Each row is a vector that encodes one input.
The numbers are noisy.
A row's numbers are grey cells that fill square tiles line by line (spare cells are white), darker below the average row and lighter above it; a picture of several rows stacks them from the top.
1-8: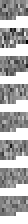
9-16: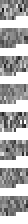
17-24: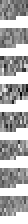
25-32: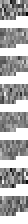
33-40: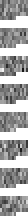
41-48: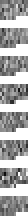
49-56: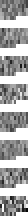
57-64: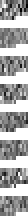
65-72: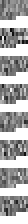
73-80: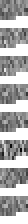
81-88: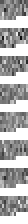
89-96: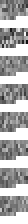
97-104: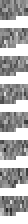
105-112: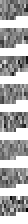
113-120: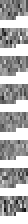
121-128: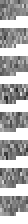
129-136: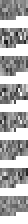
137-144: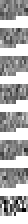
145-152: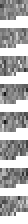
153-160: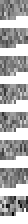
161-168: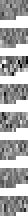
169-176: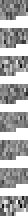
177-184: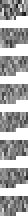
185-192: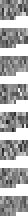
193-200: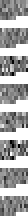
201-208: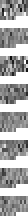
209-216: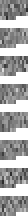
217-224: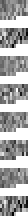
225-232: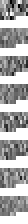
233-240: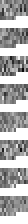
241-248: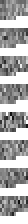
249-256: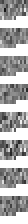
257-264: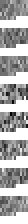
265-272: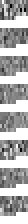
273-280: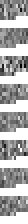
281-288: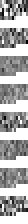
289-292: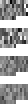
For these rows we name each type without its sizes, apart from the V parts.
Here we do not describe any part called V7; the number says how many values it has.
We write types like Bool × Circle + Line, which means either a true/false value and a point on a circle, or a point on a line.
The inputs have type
Label × Label + List(Bool × (Line + V7)).
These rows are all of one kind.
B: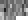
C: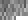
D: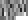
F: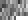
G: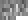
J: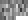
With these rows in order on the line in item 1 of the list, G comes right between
F and J.
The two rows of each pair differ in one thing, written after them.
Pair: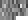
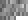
the true/false value in item 1 of the list
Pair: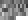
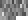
the true/false value in item 2 of the list
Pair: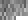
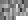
the place on the line in item 1 of the list
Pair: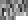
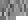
the true/false value in item 2 of the list
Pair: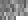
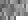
the true/false value in item 2 of the list
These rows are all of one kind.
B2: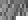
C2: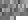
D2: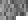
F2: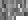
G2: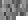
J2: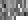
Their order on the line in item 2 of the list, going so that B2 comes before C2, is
J2, G2, D2, F2, B2, C2.
